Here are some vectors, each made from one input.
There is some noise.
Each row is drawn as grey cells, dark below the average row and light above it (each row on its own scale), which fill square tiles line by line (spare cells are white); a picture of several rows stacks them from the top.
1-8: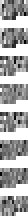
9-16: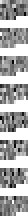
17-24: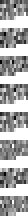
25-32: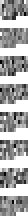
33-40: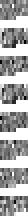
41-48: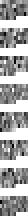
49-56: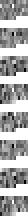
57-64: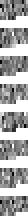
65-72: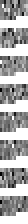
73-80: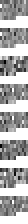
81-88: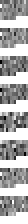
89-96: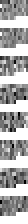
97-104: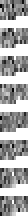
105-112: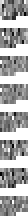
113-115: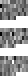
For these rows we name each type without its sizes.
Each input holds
either a point on a line, or four true/false values.
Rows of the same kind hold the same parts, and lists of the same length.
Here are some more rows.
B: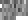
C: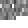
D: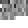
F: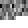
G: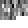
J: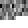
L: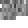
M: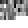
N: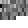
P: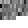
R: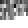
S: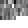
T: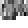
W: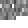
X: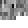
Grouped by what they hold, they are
B, C, D, F, J, L, M, N, P, R, S, T, W
G, X

